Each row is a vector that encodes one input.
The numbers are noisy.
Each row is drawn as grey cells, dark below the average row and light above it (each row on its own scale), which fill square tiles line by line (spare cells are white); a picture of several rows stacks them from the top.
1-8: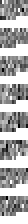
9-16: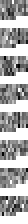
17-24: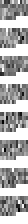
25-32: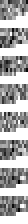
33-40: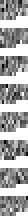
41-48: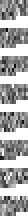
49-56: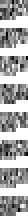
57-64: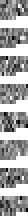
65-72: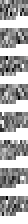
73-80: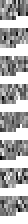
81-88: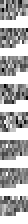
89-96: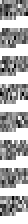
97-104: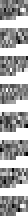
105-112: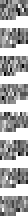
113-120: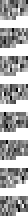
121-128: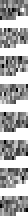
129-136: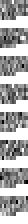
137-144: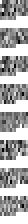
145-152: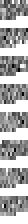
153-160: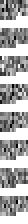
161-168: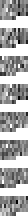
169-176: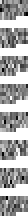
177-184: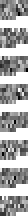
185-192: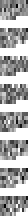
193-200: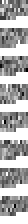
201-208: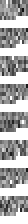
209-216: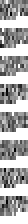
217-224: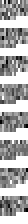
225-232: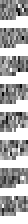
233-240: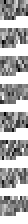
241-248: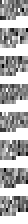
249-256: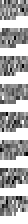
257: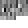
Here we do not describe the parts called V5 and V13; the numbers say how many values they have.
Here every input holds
a value of V13, together with either a point on an 8-point line and a value of V5, or a node of a 12-node tree.
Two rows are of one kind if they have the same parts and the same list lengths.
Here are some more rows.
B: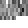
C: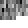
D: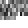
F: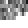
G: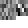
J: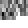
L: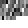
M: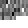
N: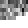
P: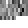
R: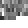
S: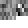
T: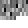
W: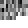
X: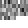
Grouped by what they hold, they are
B, D, F, J, N, P, X
C, G, L, M, R, S, T, W

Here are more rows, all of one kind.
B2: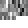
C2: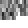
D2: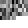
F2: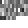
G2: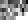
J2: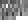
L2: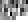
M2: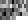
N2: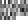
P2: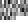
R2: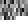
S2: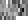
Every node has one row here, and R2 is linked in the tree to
B2, J2 and M2.
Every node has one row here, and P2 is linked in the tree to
C2 and S2.
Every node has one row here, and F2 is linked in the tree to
C2, G2 and J2.
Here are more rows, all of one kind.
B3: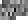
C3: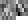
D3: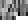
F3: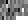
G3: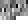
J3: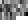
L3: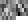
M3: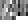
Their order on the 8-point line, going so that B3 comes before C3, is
F3, M3, D3, J3, L3, B3, C3, G3.
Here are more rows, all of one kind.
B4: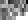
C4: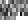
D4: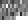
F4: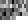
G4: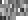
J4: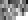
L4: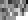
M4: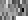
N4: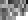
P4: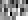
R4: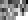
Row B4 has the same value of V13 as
J4, L4, N4 and R4.
